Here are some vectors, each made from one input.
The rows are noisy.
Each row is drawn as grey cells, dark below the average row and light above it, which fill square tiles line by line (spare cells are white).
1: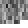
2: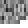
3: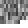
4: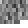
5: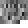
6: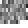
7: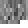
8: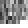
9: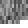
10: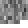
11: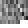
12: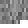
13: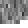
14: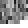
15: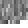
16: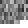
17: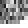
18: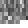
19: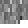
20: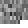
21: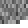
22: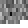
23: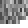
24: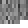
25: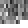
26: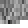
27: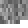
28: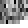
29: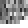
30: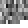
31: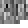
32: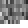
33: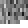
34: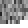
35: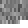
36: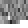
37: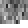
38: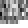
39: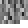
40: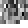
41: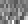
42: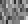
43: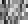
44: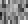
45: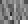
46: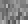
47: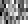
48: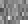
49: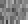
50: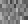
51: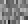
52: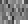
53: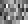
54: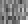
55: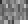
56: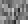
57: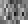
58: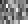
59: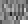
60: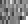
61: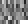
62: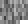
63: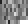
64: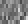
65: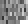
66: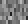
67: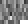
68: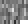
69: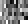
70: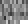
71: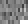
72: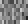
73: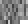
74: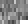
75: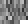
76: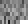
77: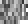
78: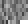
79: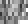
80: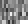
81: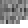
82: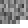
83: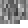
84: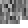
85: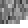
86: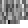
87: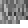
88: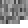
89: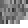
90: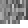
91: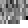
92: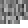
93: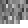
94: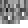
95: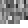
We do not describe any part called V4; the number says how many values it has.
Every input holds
a list of up to two items, each a true/false value and a value of V4.
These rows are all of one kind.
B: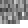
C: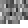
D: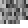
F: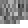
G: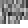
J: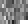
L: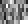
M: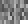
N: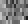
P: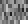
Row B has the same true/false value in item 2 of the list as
F, M and N.
